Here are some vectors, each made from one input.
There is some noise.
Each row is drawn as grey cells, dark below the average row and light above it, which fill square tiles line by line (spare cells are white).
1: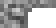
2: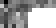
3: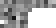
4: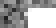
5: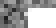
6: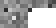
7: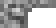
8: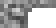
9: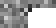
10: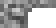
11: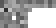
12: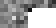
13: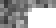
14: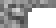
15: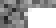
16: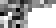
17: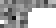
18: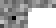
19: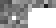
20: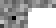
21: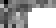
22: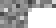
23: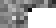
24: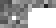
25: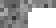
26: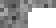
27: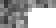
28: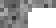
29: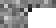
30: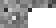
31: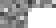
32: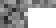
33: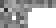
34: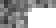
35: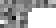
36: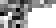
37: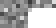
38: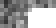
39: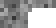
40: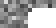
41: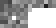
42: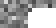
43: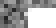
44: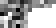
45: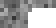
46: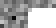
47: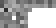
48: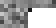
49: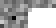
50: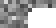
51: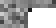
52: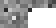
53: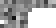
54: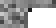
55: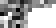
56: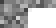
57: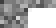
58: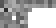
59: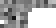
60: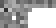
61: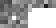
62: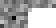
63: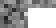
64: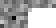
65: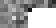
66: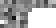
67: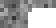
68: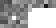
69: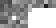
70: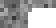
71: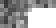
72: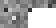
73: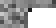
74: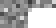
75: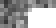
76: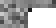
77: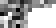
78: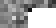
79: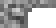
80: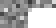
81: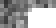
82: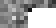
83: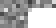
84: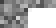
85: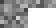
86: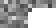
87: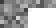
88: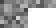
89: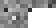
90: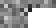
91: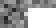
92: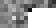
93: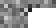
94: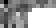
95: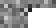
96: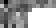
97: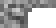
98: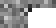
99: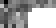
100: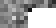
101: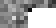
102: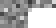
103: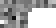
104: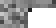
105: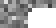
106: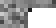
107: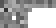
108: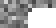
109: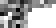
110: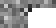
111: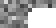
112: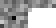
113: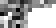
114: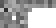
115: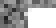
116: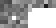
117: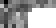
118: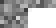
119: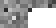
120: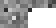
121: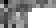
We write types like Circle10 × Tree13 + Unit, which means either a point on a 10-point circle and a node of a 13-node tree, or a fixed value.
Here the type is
Tree16 + Unit.
